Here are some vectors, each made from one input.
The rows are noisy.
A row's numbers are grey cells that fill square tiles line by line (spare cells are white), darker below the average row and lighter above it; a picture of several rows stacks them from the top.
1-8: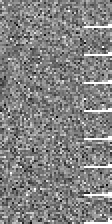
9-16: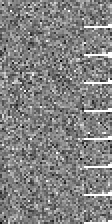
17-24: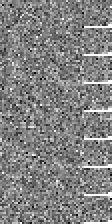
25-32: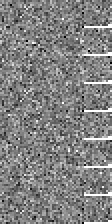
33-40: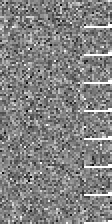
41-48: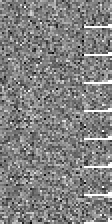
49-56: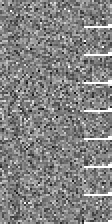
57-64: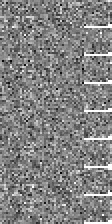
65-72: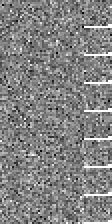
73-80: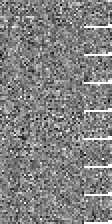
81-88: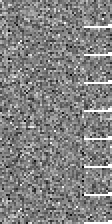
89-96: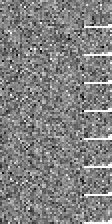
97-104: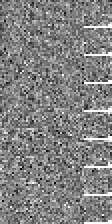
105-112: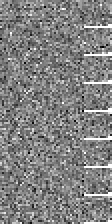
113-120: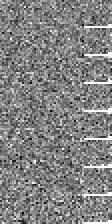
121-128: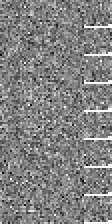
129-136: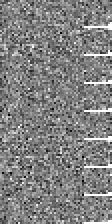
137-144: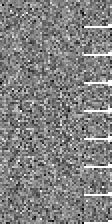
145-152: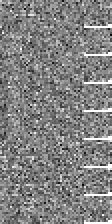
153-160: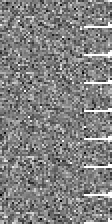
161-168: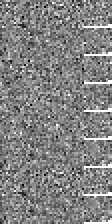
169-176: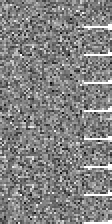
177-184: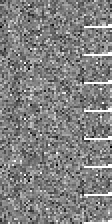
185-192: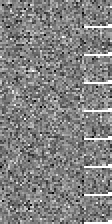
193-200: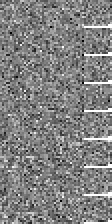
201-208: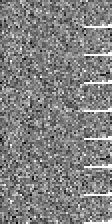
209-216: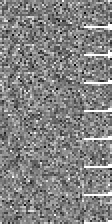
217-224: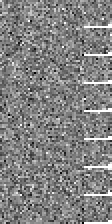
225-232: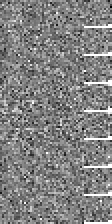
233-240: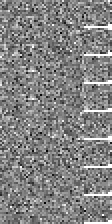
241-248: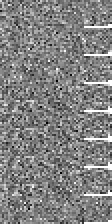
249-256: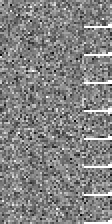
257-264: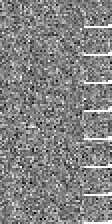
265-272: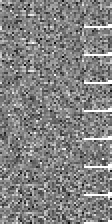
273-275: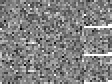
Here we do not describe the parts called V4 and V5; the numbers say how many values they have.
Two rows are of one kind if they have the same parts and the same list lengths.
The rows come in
5 kinds.
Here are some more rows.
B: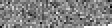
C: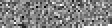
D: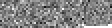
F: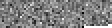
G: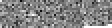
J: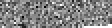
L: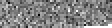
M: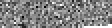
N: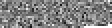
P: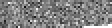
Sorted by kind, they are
B, L
C, J, M
D, F
G, P
N

